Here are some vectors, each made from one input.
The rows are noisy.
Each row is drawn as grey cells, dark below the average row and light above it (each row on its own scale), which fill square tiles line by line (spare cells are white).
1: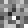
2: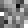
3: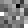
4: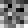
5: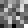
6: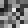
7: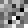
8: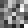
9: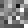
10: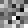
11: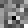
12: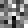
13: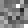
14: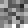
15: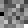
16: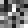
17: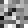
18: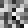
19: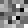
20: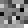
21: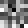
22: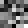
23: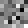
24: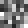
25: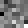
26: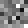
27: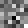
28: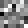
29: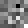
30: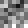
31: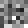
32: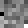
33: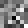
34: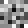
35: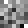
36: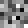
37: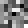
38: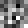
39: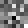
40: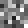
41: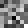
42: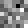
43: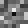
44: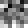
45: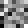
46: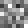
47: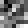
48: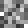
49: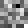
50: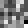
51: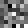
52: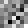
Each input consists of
a point on a 4-point line and a true/false value.
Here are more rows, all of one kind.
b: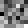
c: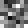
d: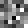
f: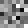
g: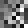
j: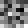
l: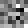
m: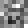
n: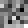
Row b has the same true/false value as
d, j and n.
